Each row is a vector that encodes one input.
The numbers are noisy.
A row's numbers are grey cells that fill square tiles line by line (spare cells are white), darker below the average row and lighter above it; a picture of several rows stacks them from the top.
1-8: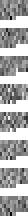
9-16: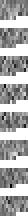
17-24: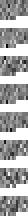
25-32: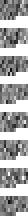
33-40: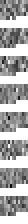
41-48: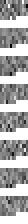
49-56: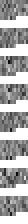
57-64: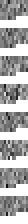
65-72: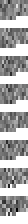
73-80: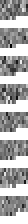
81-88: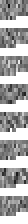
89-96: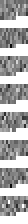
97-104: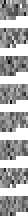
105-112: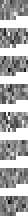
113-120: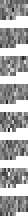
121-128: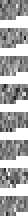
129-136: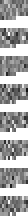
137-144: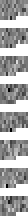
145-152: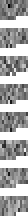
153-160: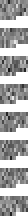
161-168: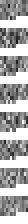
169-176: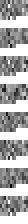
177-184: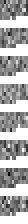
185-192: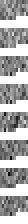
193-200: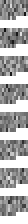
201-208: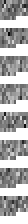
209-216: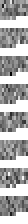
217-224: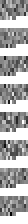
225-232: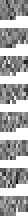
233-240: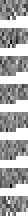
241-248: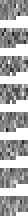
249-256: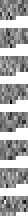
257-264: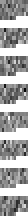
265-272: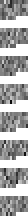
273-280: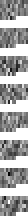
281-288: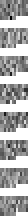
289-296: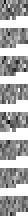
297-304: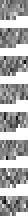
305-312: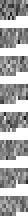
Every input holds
a node of a 10-node tree, together with either a point on a 6-point line and three true/false values, or a node of each of two 10-node trees.
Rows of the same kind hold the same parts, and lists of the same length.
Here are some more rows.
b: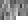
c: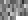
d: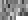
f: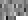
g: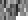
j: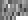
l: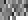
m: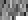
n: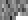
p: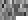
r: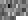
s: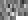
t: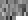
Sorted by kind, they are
b, c, d, f, j, n, r, s, t
g, l, m, p

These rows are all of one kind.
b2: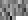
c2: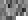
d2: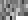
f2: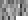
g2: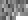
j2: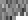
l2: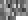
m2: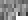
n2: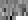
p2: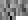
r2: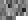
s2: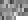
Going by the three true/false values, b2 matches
c2, j2, p2 and r2.
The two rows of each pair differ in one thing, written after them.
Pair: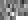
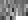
the node of the tree
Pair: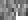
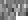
one of the three true/false values
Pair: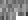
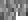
the place on the 6-point line
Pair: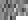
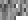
the node of the tree
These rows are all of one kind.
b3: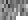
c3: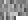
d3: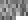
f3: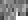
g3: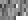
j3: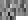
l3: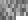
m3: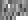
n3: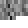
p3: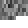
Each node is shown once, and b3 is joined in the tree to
l3.
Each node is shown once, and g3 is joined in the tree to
m3.
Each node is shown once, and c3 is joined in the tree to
m3.
